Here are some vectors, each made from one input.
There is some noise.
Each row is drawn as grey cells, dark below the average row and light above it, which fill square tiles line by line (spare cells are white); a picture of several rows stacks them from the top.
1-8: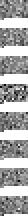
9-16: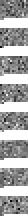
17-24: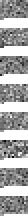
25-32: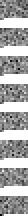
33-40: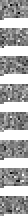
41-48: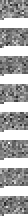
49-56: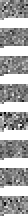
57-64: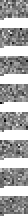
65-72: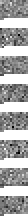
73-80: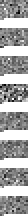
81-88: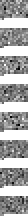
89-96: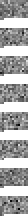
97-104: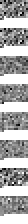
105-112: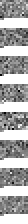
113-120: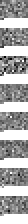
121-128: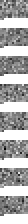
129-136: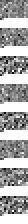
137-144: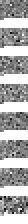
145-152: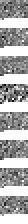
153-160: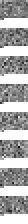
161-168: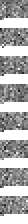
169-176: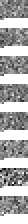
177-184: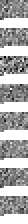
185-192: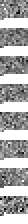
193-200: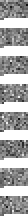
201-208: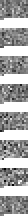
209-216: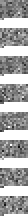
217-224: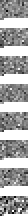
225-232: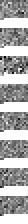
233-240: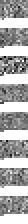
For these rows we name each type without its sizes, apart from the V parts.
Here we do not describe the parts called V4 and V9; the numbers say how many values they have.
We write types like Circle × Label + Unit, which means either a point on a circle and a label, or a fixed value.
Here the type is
(Bool × Bool × Bool × Bool + V4) × V9 + Line.
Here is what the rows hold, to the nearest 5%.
About 10% of them hold a point on a line. The rest hold a value of V9, together with either four true/false values, or a value of V4.
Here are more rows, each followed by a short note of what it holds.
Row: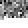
a point on a line
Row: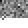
a value of V4 and a value of V9
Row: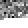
a point on a line
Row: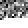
a point on a line
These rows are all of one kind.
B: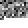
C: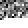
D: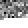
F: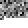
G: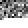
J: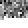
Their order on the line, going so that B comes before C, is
J, F, B, C, G, D.
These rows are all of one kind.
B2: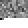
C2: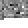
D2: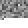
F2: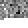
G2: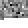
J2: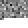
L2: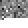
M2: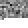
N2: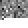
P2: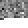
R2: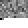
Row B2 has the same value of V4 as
L2, N2, P2 and R2.
